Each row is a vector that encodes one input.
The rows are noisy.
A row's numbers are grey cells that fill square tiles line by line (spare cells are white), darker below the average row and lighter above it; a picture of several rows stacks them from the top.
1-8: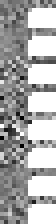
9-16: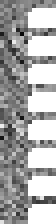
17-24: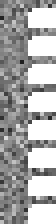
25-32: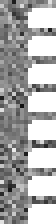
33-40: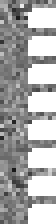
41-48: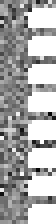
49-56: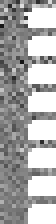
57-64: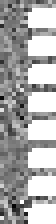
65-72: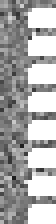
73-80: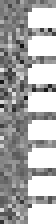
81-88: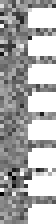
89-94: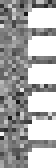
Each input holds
either a fixed value, or a node of a 10-node tree, or three true/false values.
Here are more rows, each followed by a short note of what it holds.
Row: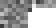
three true/false values
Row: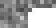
a node of a 10-node tree
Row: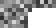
a fixed value
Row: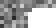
three true/false values
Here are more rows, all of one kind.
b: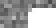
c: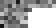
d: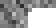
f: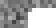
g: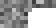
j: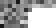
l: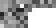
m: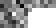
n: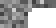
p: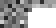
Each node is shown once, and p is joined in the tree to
g and m.
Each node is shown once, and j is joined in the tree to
c, m and n.
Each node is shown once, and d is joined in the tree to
b, f, l and m.
